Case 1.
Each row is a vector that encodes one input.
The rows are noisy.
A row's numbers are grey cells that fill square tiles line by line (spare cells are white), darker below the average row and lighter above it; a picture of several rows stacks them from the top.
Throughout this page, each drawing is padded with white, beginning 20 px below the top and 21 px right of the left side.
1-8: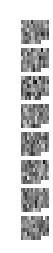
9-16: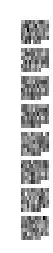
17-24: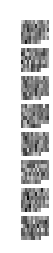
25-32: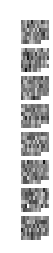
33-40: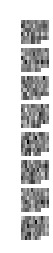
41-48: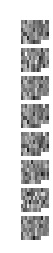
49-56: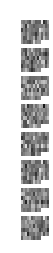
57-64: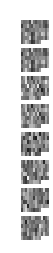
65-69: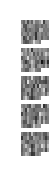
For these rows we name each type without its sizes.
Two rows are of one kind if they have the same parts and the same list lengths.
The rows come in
2 kinds.
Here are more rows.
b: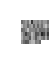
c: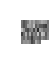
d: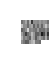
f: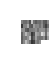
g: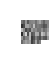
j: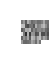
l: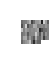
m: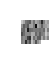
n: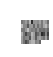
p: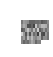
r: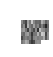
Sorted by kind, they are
b, c, d, f, g, j, l, n, p, r
m

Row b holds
four true/false values.
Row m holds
a point on a line.
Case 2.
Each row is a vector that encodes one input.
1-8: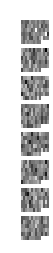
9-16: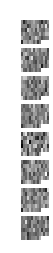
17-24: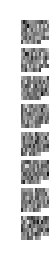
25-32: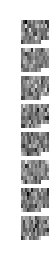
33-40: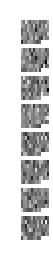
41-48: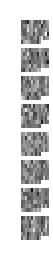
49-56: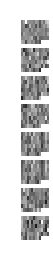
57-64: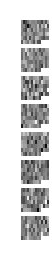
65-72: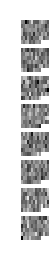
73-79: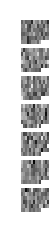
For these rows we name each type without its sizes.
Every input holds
a point on a line and four true/false values.
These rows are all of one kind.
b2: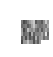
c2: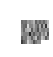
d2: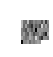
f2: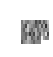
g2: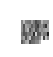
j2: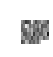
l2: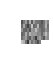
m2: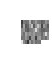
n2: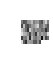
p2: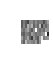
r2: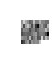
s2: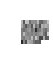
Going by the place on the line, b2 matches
c2, f2, g2 and j2.
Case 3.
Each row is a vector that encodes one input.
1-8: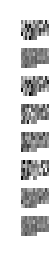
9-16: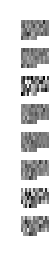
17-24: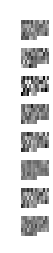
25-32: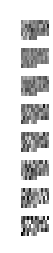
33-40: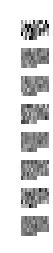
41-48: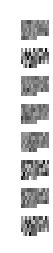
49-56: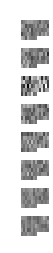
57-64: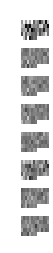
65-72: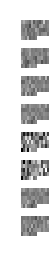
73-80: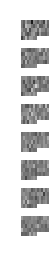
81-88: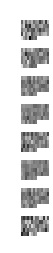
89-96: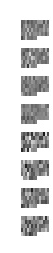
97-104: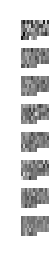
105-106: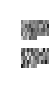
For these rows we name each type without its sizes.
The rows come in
2 kinds.
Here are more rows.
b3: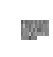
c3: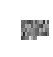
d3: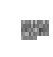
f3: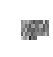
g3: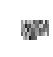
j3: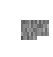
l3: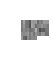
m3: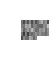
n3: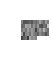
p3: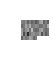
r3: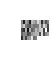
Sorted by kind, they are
b3, c3, d3, f3, g3, j3, l3, m3, n3, p3
r3

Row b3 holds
two labels.
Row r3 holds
a fixed value.
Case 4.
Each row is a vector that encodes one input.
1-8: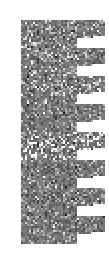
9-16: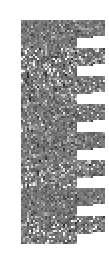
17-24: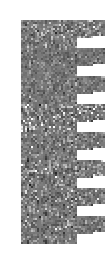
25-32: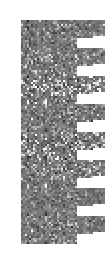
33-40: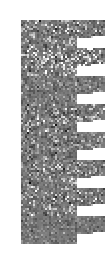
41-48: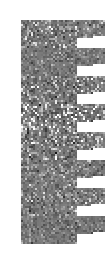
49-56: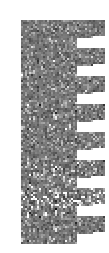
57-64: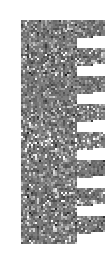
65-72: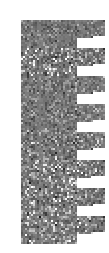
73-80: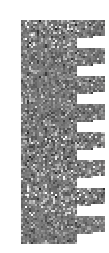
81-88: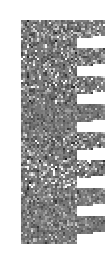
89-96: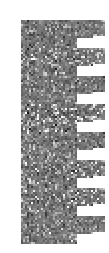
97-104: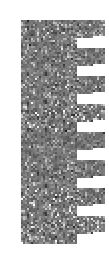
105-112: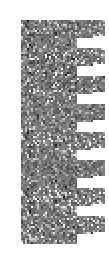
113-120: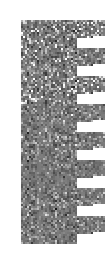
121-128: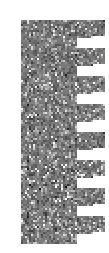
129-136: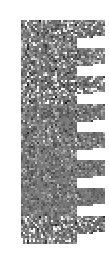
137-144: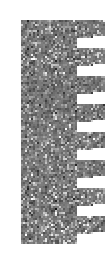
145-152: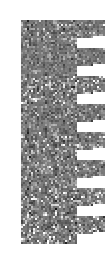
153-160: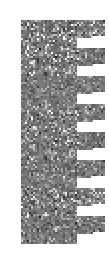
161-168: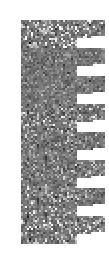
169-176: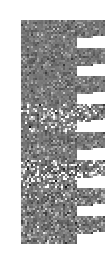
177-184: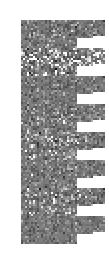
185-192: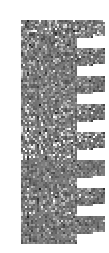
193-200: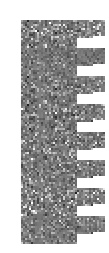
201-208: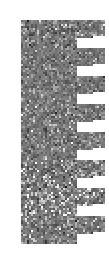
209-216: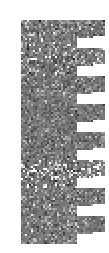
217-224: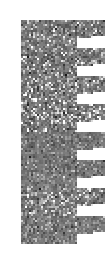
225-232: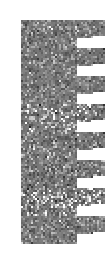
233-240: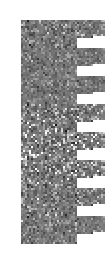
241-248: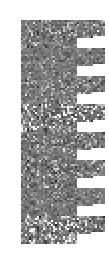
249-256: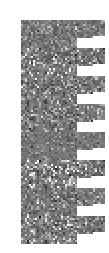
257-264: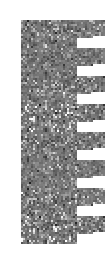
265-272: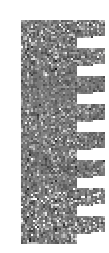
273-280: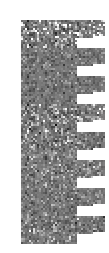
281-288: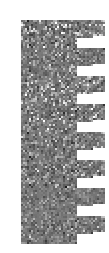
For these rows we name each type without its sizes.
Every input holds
a true/false value, together with either a fixed value, or a node of a tree.
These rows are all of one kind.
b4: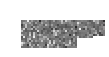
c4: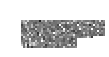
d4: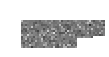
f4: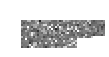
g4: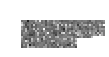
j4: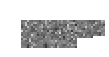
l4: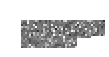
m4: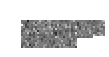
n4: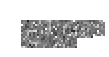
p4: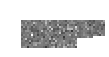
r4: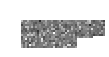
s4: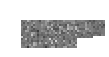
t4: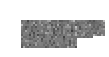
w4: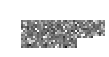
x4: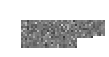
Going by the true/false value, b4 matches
c4, d4, l4 and r4.
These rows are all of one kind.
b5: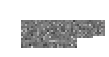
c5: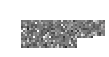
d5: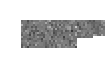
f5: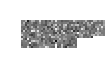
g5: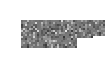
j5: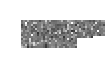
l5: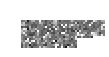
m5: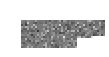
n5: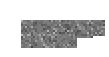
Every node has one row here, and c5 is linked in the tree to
d5 and n5.
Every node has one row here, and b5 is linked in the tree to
m5.
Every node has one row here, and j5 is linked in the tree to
g5.
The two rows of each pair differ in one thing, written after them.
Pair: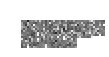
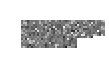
the true/false value
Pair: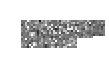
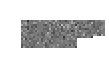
the node of the tree
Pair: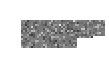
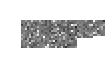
the node of the tree
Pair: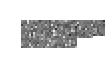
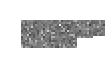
the node of the tree
